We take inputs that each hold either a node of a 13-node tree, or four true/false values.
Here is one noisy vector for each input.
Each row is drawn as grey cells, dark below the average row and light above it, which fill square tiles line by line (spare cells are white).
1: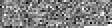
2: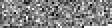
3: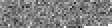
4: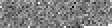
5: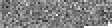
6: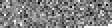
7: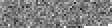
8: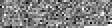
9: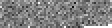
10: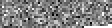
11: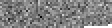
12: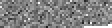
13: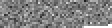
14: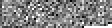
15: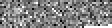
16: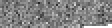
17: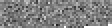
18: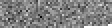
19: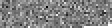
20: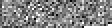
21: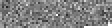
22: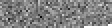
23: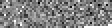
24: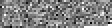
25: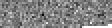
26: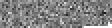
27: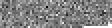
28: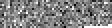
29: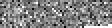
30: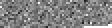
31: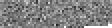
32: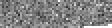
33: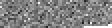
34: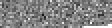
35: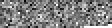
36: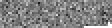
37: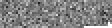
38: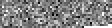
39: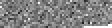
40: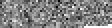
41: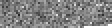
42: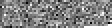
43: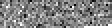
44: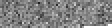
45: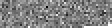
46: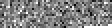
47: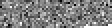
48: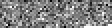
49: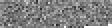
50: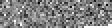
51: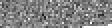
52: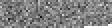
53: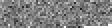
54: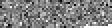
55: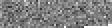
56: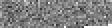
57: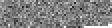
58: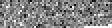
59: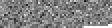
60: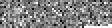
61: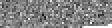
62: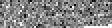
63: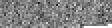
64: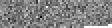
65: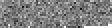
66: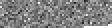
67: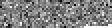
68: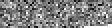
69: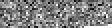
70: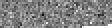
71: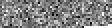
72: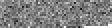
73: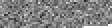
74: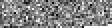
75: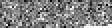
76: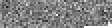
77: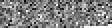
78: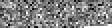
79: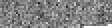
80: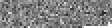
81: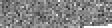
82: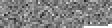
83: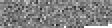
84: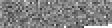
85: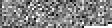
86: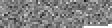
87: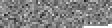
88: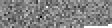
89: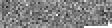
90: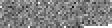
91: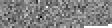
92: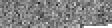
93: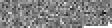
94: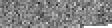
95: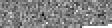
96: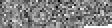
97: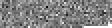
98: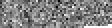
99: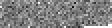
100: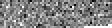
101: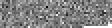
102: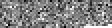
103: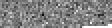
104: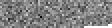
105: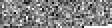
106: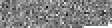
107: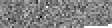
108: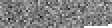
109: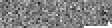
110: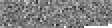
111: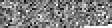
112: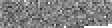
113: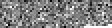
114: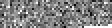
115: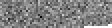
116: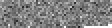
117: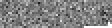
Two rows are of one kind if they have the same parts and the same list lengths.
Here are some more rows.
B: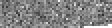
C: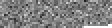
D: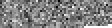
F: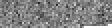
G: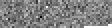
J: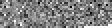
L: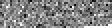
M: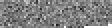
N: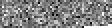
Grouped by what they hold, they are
B, C, F, G, M
D, J, L, N

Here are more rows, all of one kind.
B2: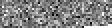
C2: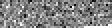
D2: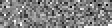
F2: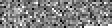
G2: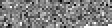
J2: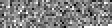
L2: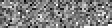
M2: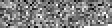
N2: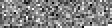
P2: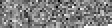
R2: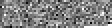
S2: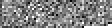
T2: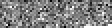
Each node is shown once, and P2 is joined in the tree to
D2, G2 and R2.
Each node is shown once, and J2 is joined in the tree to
C2 and F2.
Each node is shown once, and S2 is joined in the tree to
N2.
